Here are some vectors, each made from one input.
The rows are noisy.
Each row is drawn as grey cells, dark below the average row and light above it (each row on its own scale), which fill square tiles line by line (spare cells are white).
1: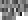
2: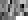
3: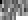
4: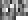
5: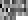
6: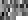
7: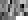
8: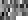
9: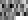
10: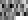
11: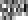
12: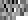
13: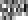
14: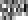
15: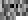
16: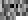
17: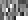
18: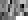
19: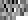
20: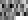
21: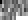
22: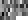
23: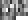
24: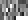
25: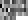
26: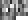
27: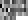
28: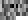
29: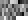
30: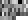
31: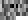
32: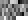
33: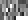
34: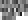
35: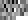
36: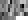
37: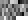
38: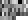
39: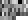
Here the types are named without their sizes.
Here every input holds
either a label, or three true/false values.
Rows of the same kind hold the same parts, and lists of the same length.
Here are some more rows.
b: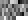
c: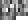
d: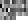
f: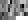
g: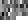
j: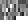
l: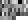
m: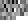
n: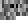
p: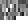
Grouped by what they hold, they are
b, c, f, g, j, l, n, p
d, m

